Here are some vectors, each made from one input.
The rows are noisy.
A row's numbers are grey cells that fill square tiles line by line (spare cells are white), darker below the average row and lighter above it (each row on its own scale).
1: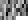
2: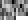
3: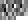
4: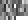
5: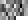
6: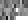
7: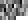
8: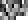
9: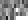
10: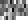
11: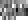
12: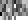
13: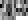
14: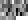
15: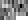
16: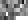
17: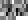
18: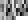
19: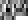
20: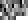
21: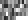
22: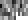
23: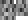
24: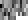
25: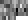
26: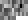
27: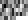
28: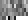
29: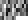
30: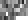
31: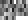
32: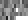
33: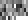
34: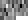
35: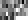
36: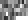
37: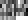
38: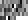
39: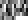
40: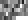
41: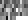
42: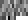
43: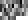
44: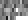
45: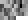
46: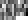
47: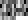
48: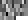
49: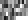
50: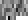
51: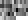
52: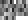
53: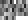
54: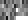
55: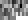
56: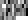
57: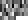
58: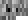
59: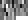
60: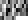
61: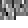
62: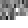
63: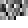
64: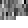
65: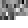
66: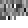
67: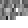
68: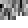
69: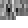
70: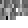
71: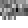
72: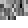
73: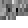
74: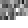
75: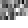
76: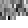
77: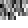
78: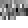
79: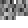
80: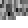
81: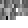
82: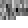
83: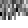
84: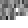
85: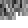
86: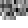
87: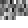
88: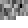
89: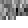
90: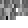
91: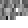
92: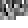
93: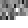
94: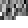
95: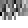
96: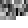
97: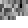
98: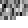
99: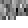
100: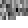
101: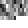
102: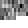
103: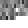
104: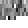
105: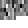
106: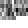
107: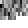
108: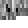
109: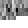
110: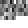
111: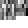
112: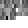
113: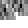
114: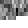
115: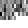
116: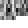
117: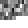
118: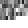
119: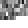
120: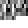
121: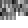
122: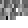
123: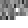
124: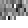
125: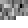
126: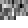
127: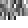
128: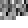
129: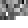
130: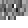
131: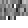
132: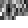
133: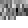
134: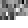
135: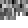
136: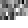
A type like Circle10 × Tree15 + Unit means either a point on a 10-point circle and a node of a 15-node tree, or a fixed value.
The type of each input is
List3(Line6).
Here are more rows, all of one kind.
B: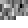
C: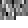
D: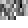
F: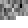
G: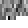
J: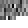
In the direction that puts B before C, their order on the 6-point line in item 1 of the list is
G, J, D, F, B, C.
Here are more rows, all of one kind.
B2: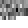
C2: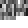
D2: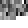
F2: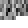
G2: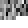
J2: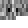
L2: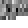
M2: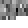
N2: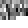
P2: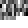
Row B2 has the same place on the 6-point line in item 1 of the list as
M2 and N2.
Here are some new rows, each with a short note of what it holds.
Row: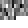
a list of three items
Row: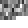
a list of one item
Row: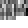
a list of two items
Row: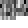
a list of two items
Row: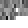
a list of one item
